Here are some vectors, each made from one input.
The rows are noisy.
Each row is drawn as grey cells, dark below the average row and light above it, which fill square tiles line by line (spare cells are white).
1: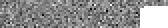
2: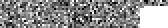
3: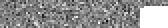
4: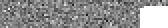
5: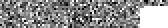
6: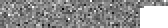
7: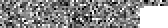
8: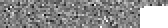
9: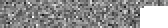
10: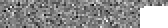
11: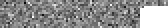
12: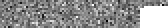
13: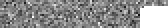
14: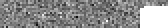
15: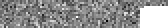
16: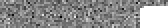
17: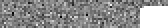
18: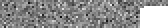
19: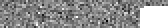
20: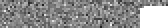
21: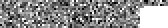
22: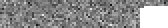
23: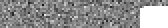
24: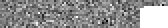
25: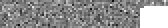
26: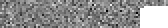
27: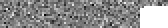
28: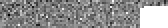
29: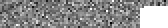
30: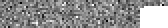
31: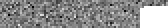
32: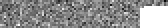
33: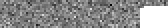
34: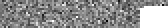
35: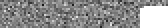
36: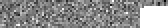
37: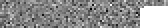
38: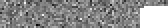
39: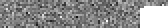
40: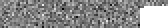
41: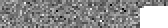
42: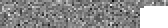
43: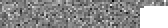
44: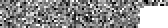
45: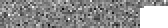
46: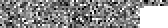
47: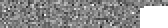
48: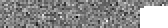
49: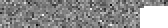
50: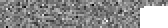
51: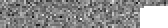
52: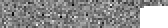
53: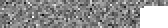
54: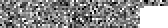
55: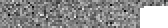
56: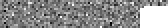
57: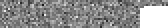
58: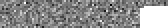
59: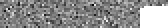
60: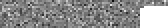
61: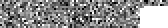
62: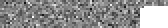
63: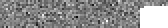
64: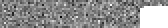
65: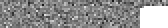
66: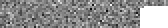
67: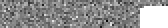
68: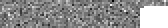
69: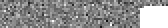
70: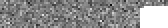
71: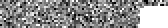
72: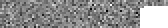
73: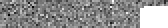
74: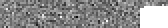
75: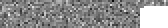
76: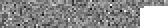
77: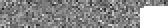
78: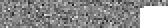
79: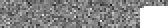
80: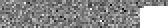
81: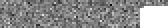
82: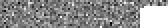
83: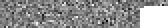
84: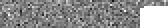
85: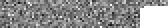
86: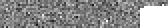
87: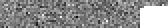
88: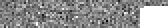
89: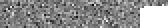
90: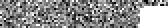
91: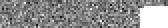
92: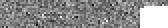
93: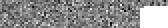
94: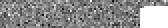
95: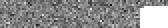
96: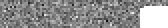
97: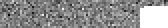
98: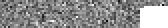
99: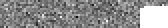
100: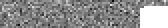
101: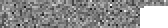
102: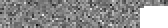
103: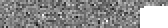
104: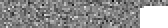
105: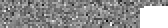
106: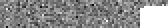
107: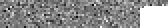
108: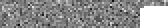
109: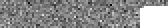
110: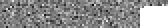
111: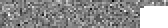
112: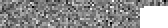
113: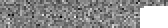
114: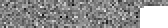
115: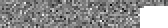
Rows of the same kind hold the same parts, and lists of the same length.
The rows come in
3 kinds.
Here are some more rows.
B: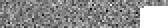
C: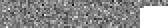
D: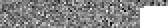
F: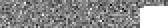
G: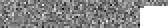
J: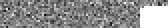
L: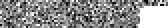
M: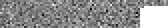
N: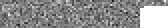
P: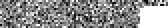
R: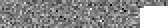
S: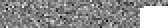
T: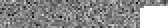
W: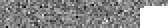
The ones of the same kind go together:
B, G, J, M, N, W
C, D, F, R, S, T
L, P

